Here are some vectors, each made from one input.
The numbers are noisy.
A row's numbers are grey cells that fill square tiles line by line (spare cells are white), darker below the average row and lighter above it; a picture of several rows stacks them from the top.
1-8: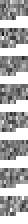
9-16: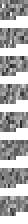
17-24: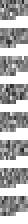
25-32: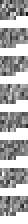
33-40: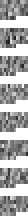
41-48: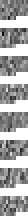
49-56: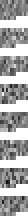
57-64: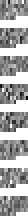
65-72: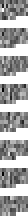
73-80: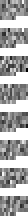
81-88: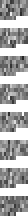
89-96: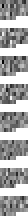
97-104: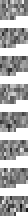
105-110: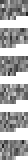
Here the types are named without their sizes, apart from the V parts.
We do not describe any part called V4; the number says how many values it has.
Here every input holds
a true/false value, together with either a point on a line, or a value of V4.
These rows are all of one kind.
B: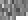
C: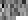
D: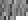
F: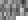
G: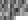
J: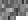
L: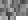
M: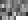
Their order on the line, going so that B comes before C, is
M, L, J, D, B, F, G, C.
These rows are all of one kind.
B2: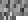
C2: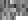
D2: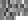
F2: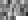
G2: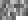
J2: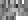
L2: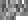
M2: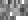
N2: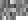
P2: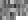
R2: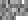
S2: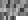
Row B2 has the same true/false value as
F2, M2 and S2.
